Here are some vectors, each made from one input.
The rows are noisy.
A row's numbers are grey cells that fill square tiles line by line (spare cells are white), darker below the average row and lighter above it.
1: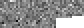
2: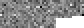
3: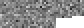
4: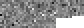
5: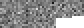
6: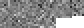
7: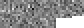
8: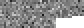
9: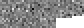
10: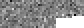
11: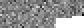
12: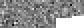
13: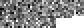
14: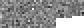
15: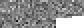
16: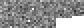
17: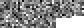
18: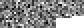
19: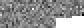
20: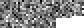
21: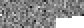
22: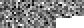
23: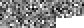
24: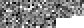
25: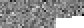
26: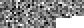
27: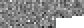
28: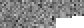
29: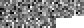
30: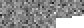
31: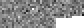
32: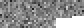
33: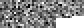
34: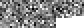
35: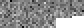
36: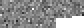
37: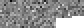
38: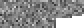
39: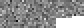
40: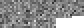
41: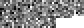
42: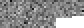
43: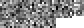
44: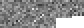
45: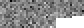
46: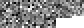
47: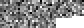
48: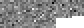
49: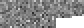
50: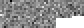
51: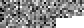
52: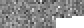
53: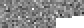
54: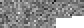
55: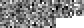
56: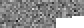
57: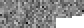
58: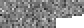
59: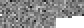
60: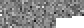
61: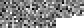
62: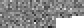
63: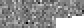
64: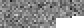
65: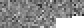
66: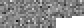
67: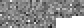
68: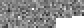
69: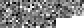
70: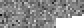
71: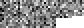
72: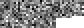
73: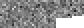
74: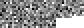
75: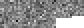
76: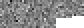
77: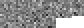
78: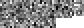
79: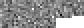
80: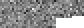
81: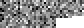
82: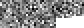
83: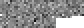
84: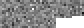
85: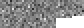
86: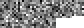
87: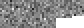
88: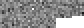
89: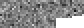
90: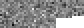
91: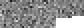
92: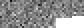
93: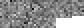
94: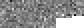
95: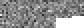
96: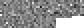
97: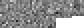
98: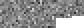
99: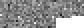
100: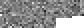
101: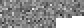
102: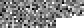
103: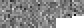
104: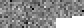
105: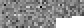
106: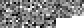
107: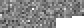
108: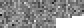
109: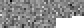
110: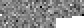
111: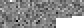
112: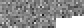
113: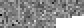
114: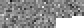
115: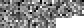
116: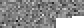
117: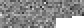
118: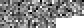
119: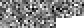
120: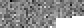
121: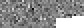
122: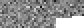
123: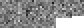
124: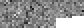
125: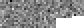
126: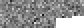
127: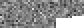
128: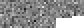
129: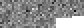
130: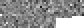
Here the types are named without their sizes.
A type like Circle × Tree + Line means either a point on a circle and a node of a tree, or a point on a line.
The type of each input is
Bool × Bool × Bool × Bool × Line + Circle.
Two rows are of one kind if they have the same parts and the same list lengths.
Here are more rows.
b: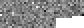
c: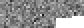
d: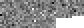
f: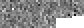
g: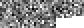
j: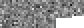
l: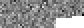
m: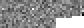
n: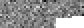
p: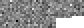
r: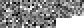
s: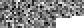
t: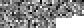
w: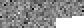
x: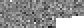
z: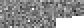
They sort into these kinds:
b, c, d, f, j, l, m, n, p, w, x, z
g, r, s, t

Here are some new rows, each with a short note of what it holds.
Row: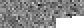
a point on a line and four true/false values
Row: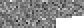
a point on a line and four true/false values
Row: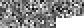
a point on a circle
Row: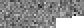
a point on a line and four true/false values
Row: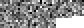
a point on a circle
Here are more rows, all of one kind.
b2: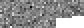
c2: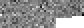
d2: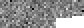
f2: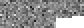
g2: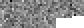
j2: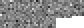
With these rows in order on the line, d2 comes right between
c2 and f2.
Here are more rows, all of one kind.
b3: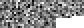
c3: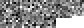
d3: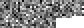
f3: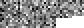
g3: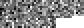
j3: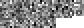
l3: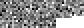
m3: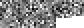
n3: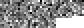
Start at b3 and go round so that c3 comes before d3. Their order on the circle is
b3, g3, j3, m3, l3, c3, f3, n3, d3.
